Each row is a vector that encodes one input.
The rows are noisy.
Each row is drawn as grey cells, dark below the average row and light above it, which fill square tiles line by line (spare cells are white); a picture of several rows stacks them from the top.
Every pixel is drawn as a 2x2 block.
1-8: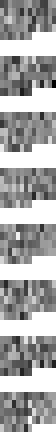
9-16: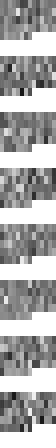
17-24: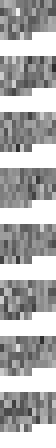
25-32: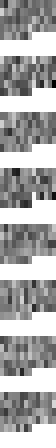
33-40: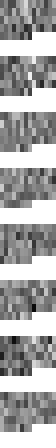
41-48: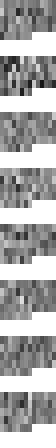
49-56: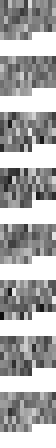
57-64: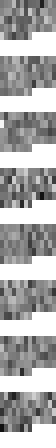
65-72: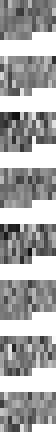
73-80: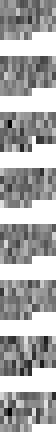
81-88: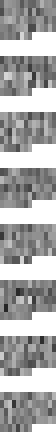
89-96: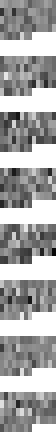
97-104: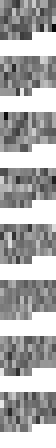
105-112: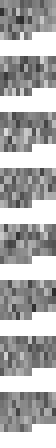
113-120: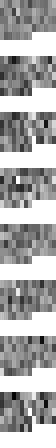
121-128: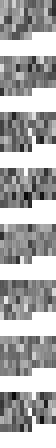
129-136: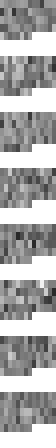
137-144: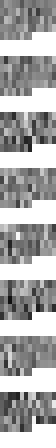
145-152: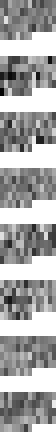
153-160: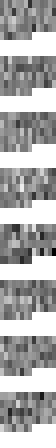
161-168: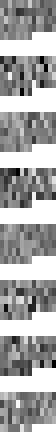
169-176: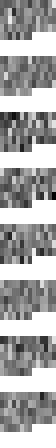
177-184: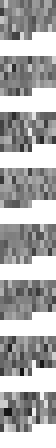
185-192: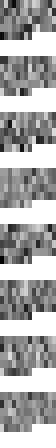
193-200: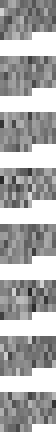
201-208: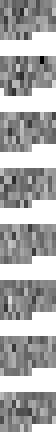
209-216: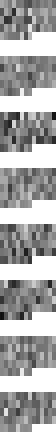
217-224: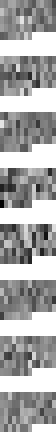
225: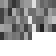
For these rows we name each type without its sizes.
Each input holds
either a point on a circle and a point on a line, or a label.
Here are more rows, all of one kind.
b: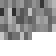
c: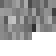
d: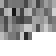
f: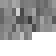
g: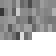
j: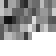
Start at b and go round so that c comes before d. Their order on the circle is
b, f, g, c, j, d.
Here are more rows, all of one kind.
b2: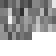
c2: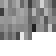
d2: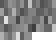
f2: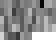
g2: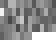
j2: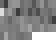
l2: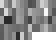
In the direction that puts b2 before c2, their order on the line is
d2, g2, j2, b2, c2, l2, f2.
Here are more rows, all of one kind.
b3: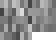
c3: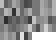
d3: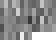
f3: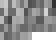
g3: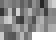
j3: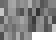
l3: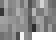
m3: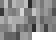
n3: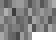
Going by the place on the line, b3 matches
g3, m3 and n3.
